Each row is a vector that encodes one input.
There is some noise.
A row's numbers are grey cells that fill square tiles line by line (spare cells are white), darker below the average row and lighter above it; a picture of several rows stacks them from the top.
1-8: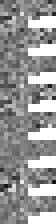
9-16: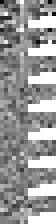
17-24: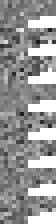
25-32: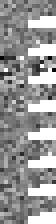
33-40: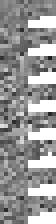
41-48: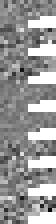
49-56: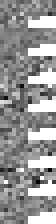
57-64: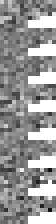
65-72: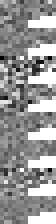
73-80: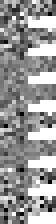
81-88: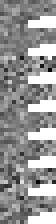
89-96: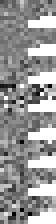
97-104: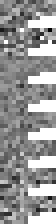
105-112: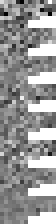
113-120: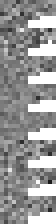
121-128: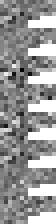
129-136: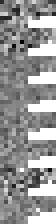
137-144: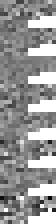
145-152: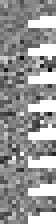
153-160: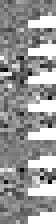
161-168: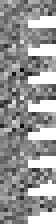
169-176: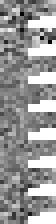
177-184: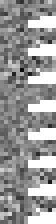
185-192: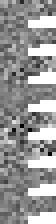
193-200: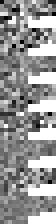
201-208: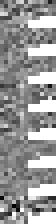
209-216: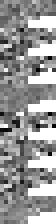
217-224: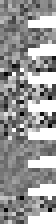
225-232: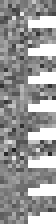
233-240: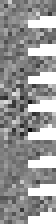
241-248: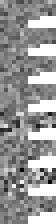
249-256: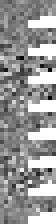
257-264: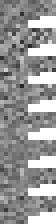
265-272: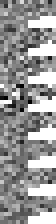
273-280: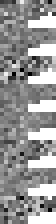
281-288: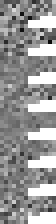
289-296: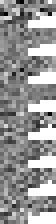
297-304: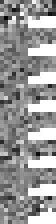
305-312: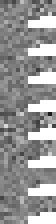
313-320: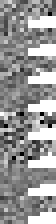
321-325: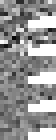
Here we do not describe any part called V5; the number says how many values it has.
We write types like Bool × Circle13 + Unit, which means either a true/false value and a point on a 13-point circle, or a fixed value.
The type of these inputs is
List2(Line7 × V5 + Line8).
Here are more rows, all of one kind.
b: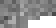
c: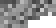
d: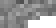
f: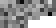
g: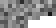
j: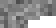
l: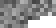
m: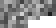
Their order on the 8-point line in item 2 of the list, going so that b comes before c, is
g, m, l, b, j, f, c, d.
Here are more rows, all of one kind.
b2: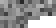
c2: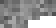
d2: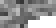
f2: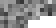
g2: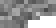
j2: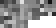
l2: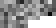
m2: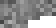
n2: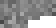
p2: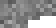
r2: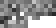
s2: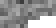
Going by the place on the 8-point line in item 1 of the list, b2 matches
d2 and s2.
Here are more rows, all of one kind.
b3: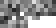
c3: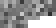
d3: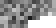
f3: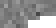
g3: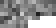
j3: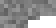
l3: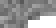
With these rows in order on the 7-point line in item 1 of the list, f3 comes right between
c3 and d3.
